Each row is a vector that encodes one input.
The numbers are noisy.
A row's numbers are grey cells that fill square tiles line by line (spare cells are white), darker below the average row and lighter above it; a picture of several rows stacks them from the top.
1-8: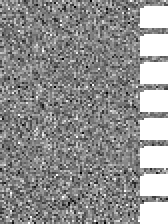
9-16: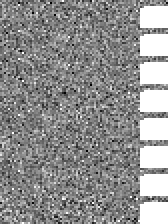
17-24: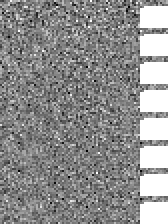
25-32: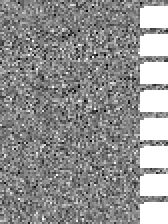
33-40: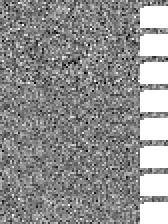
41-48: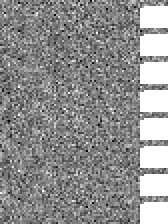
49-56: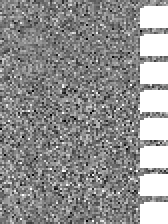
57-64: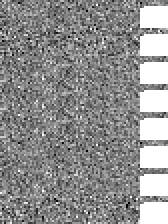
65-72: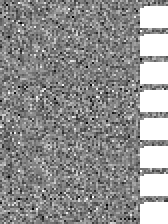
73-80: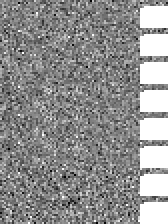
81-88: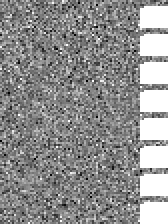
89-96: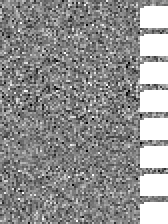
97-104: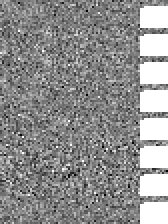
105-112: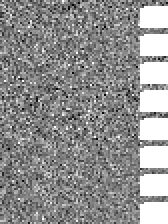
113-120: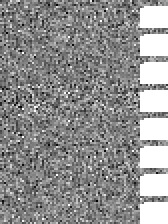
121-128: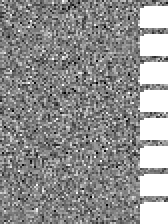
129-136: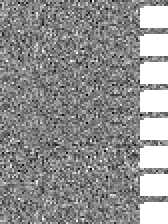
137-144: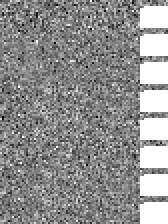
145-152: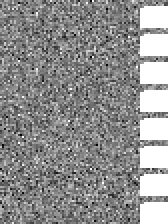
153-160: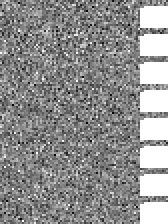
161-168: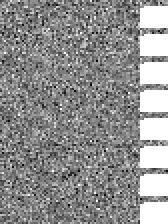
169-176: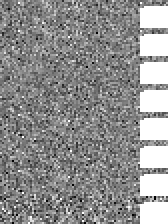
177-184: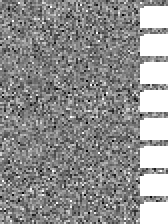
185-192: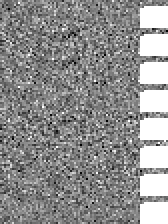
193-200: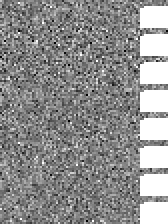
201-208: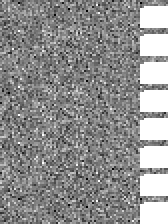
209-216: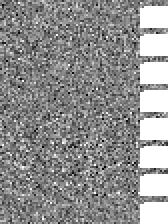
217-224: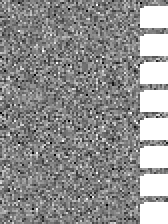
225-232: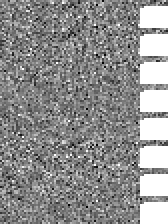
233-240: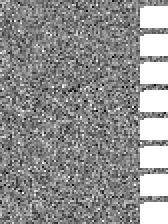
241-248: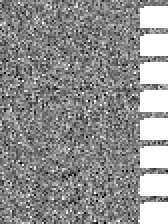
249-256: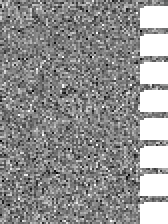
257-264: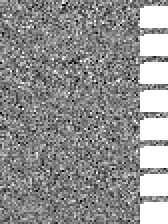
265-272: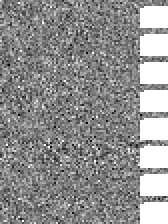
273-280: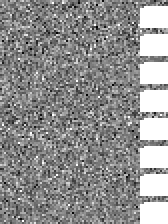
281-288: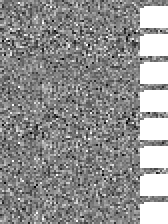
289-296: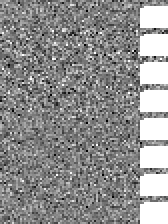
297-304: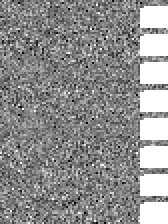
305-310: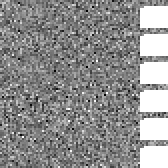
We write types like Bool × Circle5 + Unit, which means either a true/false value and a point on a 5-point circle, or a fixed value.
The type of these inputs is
Bool × (Tree9 + Unit) + Line8 × Tree15.
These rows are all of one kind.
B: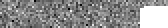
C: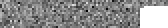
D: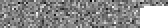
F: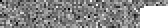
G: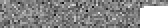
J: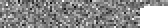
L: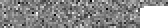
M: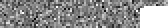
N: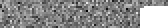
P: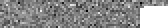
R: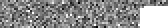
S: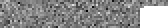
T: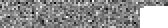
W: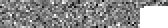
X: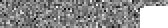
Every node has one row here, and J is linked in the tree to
P.
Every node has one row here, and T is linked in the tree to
N.
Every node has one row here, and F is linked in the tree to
X.
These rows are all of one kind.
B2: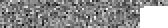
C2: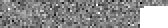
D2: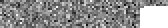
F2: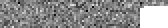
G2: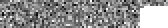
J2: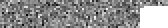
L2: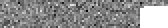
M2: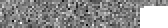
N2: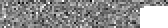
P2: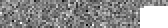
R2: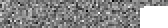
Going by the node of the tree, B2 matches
J2, M2, P2 and R2.
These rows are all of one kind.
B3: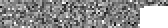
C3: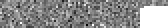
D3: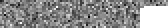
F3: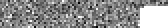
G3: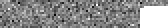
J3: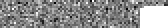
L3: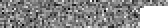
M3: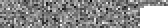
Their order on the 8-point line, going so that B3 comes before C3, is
F3, B3, M3, J3, G3, C3, D3, L3.
